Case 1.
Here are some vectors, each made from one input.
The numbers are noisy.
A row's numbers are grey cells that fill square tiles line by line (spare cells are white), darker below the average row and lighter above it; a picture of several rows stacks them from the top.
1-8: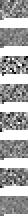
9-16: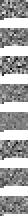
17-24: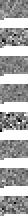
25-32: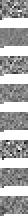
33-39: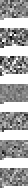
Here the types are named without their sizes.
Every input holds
a point on a line and a true/false value.
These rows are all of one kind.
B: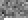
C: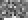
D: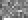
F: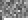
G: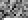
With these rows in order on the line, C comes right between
B and D.
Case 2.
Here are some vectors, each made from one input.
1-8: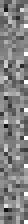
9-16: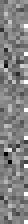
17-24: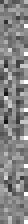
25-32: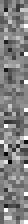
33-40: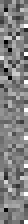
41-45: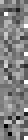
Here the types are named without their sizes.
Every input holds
a point on a line and a true/false value.
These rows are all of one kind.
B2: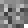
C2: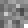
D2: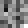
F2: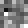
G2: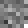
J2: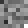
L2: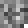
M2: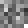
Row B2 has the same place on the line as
L2 and M2.
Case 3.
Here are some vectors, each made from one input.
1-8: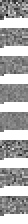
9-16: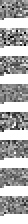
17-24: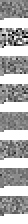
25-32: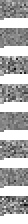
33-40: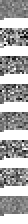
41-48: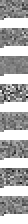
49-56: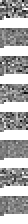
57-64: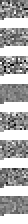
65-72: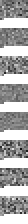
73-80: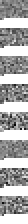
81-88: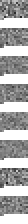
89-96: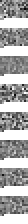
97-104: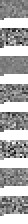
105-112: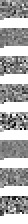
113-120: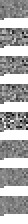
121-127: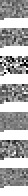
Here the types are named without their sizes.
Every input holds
a list of points on a circle.
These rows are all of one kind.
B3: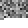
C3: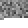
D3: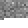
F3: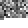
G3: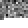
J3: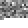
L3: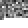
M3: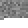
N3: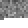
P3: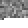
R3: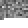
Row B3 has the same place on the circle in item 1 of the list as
D3, J3, P3 and R3.
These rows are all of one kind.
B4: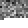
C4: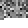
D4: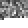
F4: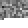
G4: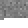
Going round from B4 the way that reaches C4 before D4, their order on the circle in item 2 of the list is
B4, C4, D4, F4, G4.
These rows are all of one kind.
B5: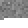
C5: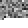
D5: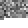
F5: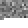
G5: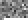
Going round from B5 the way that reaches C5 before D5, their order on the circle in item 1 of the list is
B5, G5, F5, C5, D5.
